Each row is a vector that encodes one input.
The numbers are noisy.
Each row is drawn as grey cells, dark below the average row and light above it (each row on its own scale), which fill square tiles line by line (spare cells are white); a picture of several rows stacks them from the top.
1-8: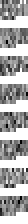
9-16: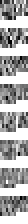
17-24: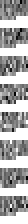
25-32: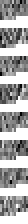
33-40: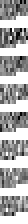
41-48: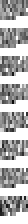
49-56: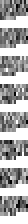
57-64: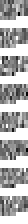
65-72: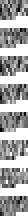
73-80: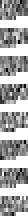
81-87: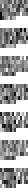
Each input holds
either a point on a 4-point line, or a point on a 5-point line, or three true/false values.
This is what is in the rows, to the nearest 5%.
About 25% of them hold a point on a 4-point line. About 25% of them hold a point on a 5-point line. The rest hold three true/false values.
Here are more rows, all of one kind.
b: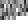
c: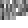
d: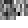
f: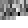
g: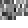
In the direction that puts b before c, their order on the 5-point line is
g, d, f, b, c.
